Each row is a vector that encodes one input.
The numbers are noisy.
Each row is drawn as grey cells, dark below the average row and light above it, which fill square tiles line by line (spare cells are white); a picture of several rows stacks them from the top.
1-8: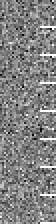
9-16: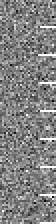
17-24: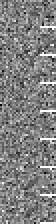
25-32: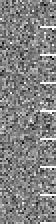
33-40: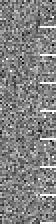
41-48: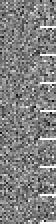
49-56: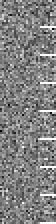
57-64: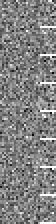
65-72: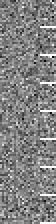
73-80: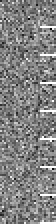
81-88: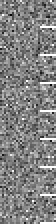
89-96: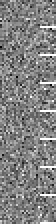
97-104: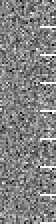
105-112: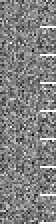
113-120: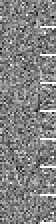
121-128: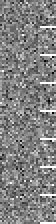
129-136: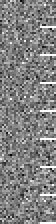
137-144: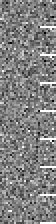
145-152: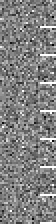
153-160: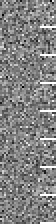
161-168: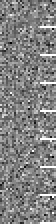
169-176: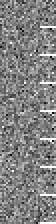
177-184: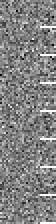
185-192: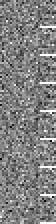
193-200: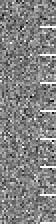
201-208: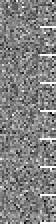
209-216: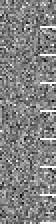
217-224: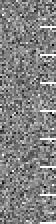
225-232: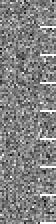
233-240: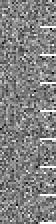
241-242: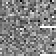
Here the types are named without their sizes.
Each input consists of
a true/false value, together with either a point on a line, or a node of a tree.
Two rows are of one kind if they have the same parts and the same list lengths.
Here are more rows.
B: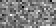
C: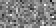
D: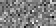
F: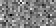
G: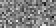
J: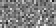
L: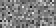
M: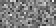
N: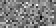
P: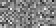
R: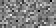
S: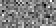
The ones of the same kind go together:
B, C, G, J, P
D, F, L, M, N, R, S

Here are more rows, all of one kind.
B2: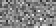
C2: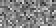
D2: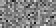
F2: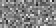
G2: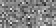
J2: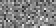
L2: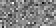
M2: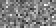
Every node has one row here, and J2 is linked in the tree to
F2.
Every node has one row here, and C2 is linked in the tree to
M2.
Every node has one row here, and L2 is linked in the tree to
D2 and G2.
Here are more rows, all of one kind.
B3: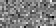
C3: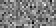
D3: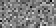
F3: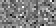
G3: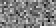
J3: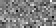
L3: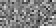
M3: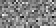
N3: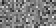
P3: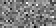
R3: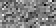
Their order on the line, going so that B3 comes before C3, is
M3, F3, P3, R3, L3, N3, G3, D3, B3, J3, C3.
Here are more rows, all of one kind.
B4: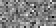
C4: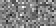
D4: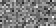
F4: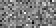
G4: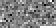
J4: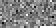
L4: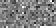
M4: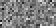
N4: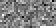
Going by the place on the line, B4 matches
F4 and J4.
